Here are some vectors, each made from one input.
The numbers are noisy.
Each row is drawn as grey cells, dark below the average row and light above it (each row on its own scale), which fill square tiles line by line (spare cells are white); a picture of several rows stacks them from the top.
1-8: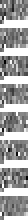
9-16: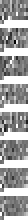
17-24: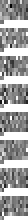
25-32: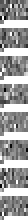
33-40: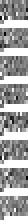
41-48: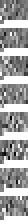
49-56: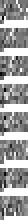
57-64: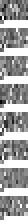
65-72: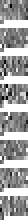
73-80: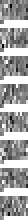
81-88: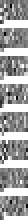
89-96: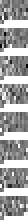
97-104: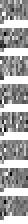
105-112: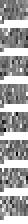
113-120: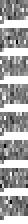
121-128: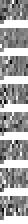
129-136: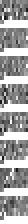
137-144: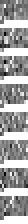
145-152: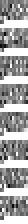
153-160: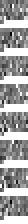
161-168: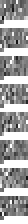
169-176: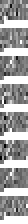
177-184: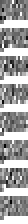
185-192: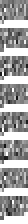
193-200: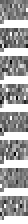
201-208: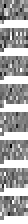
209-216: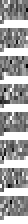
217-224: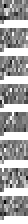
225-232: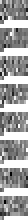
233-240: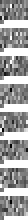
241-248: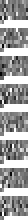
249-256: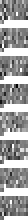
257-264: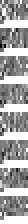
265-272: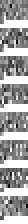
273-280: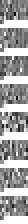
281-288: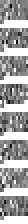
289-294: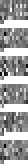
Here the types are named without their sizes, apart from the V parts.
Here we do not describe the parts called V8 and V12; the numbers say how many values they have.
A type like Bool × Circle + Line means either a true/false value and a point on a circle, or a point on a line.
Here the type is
Label × (Line + V8) + V12.
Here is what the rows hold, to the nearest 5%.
About 60% of them hold a label, together with either a point on a line, or a value of V8. The rest hold a value of V12.
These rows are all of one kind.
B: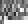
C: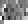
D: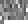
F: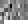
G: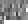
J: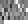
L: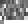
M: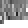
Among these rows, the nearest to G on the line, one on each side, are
D and L.
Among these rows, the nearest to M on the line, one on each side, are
C and L.
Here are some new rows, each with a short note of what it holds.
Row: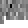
a label and a value of V8
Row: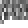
a value of V12
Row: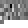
a label and a point on a line
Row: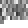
a label and a value of V8
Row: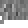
a label and a point on a line
